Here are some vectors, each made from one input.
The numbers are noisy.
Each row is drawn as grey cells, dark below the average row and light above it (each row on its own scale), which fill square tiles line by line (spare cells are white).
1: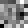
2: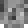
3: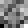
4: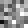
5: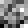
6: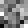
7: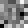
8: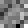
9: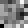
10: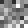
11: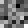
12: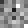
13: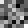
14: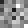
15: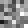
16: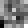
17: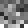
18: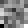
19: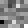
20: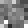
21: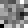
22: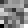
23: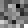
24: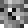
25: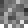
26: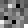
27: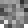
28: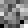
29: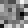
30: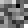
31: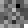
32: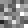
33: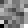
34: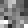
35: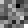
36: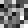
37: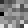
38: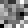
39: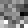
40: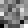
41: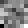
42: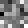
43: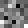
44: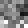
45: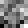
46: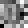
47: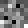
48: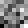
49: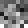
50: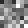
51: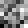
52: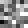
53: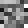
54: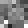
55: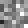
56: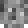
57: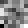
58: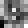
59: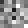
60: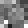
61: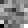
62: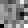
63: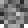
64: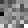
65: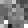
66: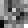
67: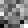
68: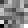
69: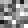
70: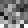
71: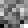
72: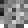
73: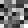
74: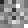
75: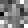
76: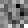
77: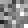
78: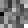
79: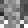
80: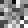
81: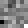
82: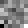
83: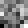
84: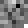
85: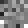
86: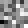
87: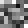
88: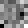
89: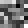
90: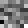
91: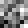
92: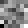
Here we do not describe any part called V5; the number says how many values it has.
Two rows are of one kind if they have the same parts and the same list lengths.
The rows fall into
2 kinds.
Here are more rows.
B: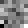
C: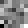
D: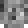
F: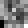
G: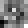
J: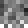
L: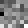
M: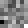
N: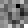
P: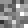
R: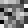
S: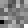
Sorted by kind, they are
B, C, F, G, M, P, S
D, J, L, N, R

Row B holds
a point on a 4-point line and three true/false values.
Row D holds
three true/false values and a value of V5.
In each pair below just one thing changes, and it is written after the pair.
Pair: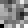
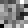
the place on the 4-point line
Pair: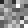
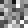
the place on the 4-point line
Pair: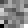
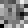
one of the three true/false values
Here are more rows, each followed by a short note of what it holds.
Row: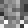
three true/false values and a value of V5
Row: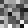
three true/false values and a value of V5
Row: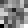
a point on a 4-point line and three true/false values
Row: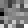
three true/false values and a value of V5
